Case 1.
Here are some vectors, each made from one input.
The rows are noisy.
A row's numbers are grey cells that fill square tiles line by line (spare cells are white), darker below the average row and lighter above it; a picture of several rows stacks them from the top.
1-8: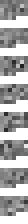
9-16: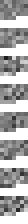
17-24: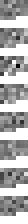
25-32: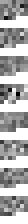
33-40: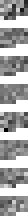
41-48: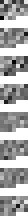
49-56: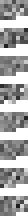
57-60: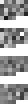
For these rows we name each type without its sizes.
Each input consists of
a point on each of two lines, together with either a fixed value, or three true/false values.
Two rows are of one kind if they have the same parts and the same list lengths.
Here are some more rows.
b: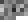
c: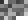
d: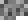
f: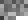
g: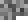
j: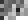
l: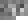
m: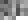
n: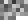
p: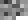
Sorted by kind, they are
b, d, f, j, l, m, n, p
c, g

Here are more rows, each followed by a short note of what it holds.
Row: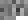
a point on each of two lines and three true/false values
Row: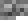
a point on each of two lines and three true/false values
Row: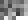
a point on each of two lines
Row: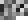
a point on each of two lines
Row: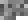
a point on each of two lines
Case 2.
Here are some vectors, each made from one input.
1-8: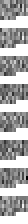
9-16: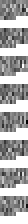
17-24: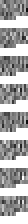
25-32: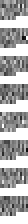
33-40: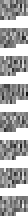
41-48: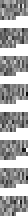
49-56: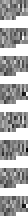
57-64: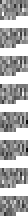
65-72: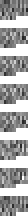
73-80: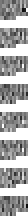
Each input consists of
either one of 9 labels, or a point on a 10-point line.
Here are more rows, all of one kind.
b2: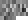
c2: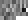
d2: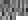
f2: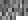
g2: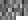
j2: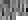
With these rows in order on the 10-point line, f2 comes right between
d2 and g2.
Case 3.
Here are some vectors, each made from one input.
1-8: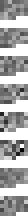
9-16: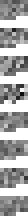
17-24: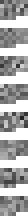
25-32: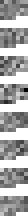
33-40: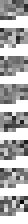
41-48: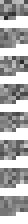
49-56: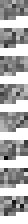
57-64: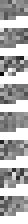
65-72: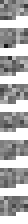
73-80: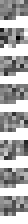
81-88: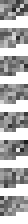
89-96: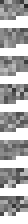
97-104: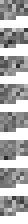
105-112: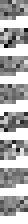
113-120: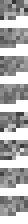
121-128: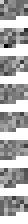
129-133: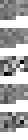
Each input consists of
either a point on a 9-point line, or three true/false values.
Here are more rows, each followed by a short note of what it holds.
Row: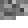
three true/false values
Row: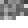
a point on a 9-point line
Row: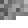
three true/false values
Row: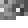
a point on a 9-point line
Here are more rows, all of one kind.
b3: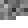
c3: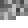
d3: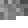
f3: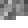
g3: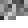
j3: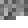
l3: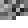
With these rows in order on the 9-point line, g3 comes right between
d3 and l3.
